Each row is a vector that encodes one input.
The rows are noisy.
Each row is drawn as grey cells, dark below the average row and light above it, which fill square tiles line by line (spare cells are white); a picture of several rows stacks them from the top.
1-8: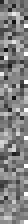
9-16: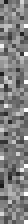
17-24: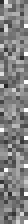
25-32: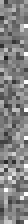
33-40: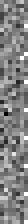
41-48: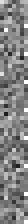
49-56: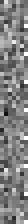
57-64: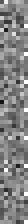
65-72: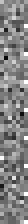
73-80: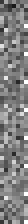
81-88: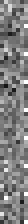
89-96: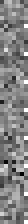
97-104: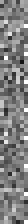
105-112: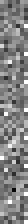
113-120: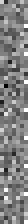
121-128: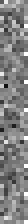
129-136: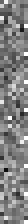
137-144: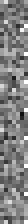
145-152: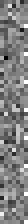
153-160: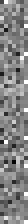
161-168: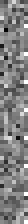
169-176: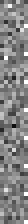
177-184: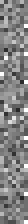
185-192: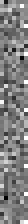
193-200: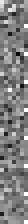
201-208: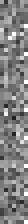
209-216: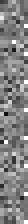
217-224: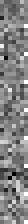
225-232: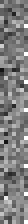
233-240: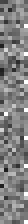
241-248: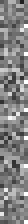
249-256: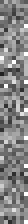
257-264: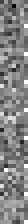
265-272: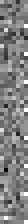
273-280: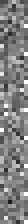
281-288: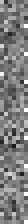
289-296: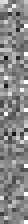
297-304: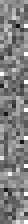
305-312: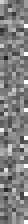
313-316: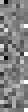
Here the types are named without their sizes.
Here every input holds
four true/false values, together with either a point on a line, or a node of a tree.
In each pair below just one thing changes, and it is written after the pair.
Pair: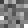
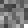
one of the four true/false values
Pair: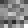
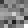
one of the four true/false values
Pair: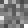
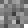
one of the four true/false values
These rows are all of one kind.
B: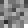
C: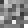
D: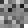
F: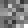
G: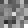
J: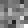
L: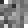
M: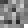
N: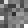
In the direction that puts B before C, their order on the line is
F, G, J, B, L, C, N, M, D.
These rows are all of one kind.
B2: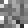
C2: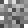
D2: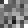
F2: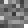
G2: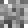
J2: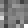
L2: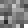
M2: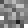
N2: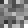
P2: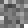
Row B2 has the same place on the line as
J2, M2 and P2.
